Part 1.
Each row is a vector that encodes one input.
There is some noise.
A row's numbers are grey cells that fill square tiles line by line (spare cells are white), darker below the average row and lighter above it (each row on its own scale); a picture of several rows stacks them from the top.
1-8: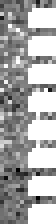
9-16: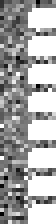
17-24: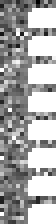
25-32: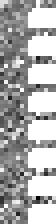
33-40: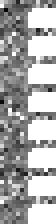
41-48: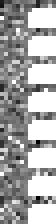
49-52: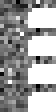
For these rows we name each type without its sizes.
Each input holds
a point on a line.
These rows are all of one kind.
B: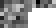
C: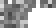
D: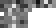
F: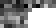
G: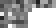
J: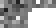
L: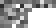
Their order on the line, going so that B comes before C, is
G, B, D, F, J, C, L.
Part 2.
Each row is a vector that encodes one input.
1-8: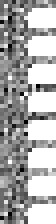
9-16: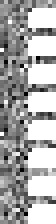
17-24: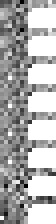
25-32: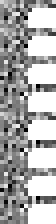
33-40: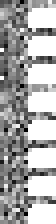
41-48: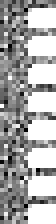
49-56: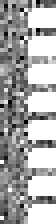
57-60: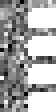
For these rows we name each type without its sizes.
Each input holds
a point on a line.
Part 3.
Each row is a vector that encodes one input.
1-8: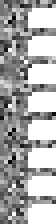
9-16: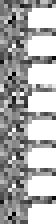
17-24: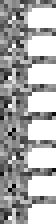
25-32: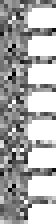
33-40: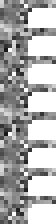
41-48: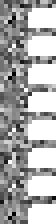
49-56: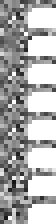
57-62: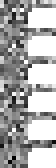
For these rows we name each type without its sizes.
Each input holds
a point on a line.
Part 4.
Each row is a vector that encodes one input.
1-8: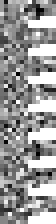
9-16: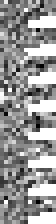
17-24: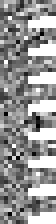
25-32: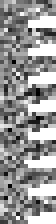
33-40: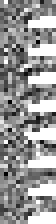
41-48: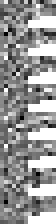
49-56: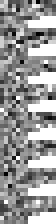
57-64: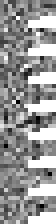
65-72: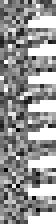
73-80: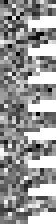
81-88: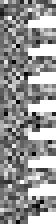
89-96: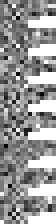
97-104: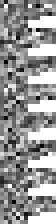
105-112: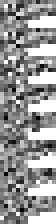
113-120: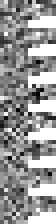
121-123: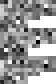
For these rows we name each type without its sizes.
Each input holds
a label.
